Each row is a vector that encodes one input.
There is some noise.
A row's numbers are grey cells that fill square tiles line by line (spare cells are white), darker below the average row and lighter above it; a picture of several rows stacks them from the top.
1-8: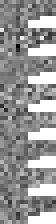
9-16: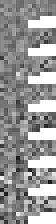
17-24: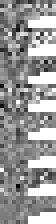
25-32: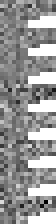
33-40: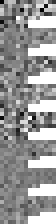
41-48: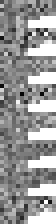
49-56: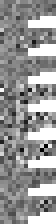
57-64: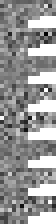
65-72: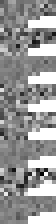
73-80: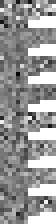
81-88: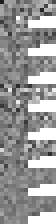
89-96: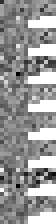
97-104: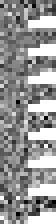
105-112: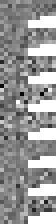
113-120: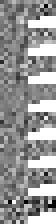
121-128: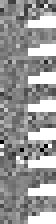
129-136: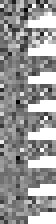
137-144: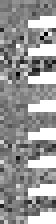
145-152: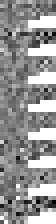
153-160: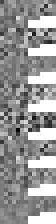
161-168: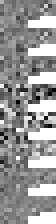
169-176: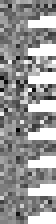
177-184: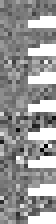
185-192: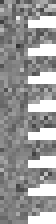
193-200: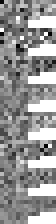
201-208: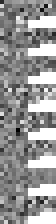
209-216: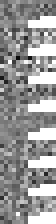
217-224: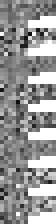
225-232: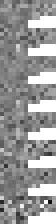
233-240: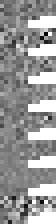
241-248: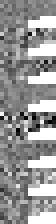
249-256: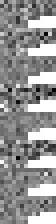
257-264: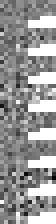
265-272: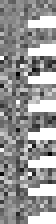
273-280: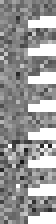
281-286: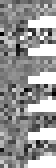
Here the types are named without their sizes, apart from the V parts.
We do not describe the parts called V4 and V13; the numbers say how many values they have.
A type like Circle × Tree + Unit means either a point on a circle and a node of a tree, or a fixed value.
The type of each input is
Bool × Label × V4 × V13 + Unit.
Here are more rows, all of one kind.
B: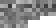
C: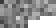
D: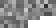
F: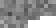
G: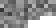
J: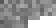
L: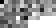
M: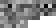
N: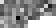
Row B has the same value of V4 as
G, J and L.
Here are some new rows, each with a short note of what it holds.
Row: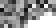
a label, a true/false value, a value of V4 and a value of V13
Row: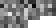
a fixed value
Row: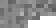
a label, a true/false value, a value of V4 and a value of V13
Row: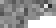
a label, a true/false value, a value of V4 and a value of V13
